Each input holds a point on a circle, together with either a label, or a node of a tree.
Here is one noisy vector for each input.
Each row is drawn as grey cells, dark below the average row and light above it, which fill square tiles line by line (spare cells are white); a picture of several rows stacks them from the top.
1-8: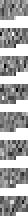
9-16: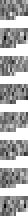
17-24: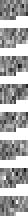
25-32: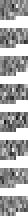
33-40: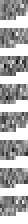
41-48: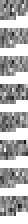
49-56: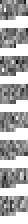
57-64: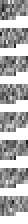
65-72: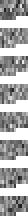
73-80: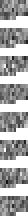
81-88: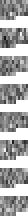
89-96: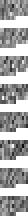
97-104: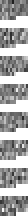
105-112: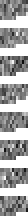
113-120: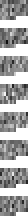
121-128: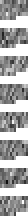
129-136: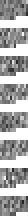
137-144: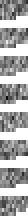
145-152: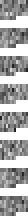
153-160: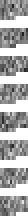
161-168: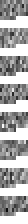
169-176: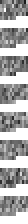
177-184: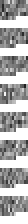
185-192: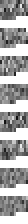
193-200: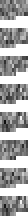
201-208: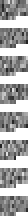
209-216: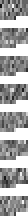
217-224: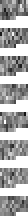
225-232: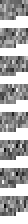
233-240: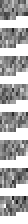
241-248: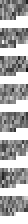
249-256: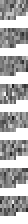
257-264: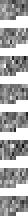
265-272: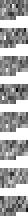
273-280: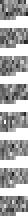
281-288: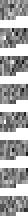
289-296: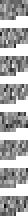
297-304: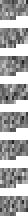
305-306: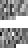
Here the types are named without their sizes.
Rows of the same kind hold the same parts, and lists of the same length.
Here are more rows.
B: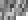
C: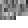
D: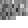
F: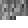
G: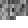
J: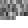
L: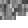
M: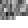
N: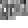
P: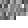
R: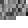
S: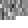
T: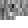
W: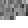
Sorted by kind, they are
B, C, F, G, J, S, T, W
D, L, M, N, P, R

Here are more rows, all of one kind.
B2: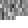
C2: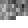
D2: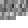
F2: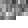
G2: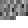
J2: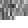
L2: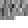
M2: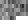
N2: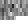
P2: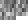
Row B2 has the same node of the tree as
C2, F2 and P2.
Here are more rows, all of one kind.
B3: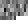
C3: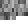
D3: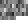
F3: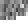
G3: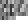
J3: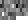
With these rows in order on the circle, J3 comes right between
B3 and D3.
